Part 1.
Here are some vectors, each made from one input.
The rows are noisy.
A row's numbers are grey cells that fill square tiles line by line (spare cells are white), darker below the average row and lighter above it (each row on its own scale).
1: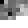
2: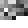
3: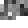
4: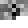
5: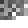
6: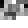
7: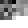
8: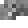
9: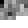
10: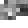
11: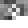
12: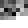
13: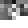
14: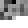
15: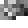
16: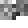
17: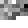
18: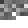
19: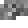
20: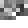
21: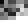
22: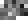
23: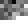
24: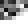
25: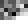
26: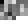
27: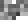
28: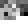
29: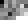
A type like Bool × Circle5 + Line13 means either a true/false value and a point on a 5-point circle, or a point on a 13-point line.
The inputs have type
Bool × Bool × Bool.
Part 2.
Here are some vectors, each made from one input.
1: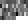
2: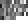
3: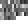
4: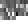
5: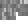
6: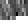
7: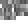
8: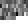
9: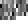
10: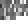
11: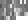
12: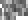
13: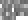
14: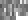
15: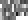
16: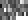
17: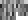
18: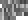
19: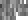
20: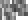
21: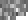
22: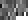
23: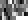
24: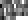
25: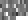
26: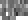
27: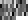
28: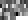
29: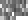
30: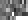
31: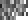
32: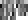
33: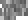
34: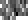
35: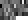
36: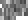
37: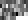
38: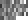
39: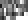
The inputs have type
Bool × Bool × Bool.
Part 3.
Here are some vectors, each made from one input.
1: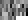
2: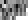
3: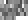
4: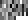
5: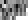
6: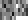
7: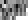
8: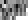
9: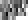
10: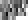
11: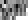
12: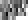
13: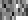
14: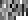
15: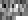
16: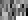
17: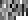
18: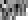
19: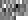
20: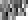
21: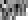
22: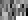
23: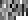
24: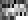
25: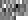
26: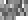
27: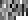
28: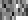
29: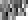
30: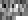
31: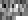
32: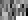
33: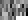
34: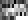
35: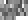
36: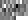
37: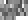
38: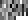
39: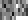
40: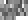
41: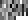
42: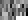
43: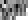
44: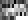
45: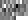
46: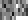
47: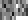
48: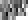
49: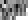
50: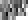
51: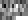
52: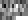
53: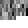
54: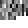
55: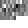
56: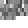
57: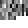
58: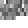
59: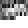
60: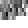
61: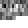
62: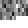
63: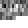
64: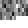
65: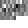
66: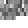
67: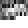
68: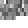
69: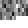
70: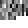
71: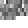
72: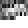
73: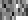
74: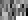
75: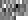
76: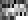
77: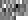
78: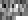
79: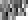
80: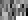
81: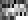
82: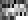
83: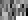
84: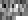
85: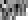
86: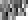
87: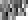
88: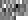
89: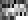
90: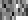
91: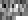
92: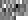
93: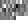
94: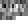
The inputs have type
Line9.
